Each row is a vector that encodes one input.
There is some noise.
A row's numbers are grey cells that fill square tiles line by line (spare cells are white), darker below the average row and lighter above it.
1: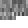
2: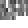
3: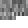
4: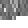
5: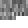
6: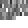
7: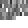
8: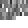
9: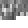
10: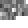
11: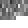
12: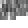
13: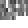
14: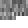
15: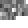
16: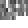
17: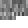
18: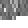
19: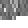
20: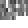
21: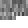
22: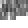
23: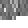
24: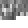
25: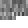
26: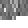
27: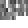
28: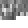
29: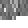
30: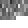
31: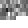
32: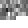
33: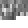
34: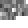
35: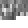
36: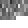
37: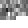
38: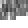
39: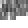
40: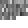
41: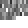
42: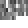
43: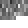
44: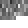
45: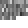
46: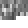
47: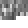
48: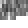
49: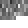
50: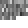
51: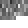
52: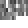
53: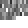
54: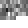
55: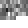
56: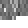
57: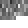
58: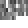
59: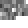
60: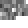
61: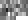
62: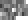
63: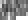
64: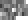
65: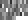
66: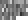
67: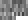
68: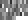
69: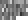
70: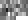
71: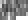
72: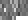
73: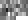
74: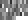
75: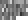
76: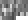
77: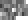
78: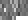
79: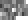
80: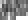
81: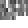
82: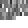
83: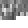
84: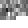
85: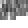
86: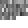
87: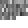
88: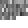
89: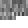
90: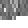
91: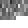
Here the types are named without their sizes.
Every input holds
a label.
